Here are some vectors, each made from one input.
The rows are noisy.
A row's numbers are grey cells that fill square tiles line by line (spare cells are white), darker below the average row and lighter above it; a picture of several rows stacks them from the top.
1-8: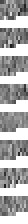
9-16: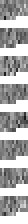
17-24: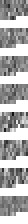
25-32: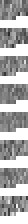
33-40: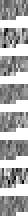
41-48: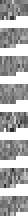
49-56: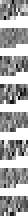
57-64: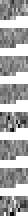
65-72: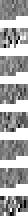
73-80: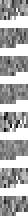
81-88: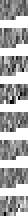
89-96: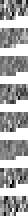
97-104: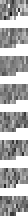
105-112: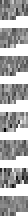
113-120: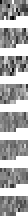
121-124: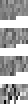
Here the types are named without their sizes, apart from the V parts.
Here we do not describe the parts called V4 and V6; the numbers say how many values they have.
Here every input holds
either a value of V4 and a value of V6, or a list of points on a line.
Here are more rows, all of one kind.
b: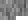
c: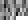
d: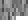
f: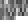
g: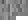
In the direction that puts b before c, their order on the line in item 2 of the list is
f, b, g, d, c.
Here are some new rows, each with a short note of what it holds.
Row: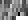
the empty list
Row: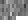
a list of two items
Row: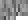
a list of two items
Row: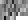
a list of one item
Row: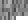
a list of one item
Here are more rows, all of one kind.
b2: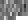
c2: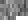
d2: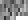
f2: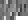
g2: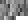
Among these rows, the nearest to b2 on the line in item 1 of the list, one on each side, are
c2 and f2.
